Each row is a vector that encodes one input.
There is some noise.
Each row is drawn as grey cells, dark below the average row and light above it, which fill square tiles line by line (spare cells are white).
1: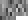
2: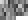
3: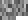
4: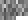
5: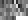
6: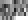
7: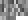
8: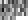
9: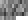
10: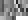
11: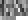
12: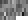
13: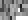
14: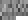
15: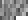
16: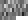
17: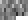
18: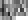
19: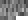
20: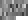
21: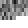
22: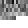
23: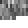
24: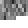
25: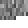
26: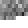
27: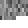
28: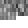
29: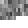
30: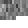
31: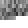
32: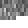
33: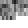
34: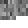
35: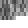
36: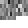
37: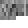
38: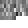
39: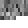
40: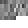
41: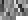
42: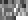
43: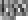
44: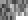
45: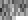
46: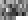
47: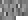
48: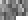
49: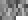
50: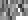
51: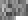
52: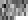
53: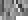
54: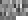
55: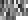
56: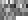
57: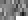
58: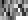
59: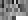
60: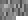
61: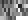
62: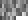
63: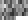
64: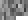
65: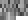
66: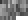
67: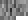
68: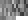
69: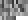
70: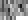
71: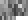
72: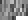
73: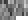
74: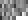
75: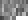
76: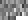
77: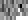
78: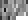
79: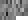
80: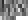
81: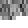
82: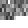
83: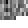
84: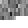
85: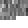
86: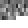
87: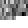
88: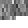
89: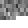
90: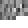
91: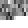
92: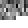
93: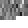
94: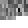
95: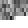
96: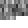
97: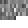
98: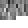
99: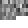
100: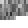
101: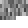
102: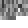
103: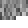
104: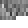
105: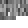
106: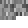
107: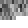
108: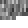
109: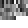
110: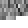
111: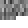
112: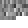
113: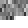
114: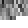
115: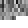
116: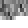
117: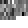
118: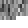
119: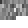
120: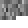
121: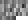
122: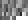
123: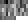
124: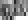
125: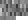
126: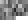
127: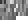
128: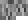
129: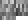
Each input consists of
either a point on a 7-point line, or a point on a 10-point line.
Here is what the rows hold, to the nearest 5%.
About 30% of them hold a point on a 7-point line. The rest hold a point on a 10-point line.
